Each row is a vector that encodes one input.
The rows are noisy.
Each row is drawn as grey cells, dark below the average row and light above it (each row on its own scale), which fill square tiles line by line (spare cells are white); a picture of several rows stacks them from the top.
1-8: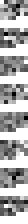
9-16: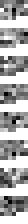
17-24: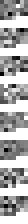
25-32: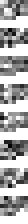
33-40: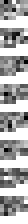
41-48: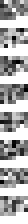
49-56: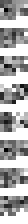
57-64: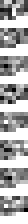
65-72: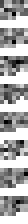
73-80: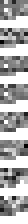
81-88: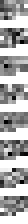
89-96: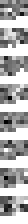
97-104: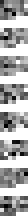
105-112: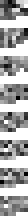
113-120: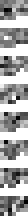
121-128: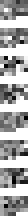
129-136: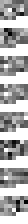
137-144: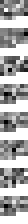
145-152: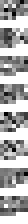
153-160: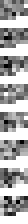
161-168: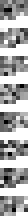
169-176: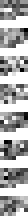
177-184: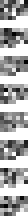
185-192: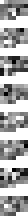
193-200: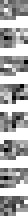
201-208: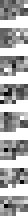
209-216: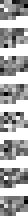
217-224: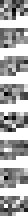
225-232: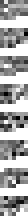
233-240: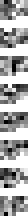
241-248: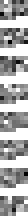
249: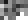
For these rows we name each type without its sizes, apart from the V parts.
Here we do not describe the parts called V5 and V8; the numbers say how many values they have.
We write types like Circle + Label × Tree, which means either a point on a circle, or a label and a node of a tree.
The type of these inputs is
(Line + V5) × (Tree + V8).
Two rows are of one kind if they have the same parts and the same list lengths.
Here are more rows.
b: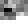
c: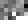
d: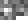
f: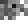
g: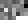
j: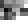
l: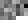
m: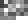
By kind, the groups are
b
c, g, l
d, m
f, j

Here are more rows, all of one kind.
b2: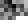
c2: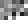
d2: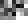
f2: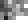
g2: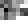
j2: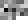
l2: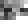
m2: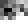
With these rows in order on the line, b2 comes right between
d2 and m2.
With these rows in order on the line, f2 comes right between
d2 and l2.
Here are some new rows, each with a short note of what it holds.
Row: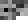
a node of a tree and a value of V5
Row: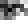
a point on a line and a node of a tree
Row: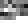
a point on a line and a value of V8
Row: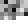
a point on a line and a node of a tree
